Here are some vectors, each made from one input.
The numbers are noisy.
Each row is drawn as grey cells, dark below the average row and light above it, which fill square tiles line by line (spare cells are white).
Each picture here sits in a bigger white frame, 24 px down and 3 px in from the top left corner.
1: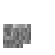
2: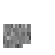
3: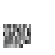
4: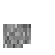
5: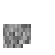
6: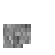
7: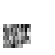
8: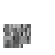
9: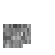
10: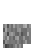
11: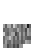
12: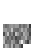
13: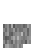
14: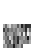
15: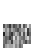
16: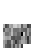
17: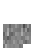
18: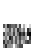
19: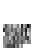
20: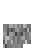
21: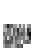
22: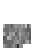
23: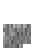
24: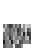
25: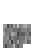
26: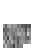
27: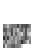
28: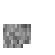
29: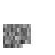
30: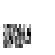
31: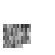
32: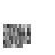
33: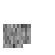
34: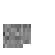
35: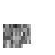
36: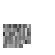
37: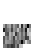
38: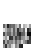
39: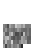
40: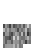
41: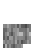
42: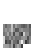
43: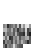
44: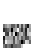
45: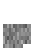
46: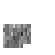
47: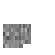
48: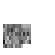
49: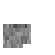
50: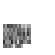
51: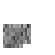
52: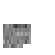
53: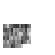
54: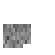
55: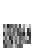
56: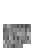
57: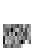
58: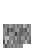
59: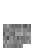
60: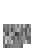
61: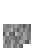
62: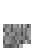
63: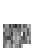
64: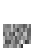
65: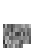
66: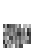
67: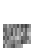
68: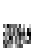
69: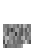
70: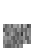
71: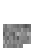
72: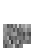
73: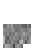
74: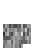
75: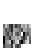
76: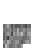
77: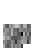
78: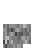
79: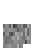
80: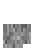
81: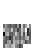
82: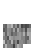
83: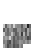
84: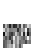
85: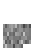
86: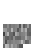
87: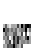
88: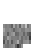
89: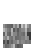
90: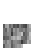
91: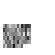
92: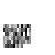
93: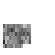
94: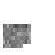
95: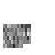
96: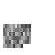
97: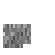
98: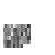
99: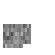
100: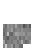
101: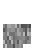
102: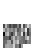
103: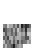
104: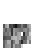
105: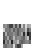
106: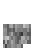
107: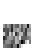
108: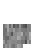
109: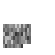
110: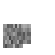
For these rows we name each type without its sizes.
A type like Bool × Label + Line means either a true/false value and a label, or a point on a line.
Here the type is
Bool × Bool × Bool + Line.
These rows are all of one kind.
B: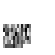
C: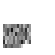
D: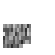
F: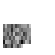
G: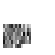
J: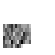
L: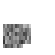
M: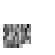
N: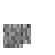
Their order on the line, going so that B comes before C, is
B, C, L, F, N, J, D, G, M.
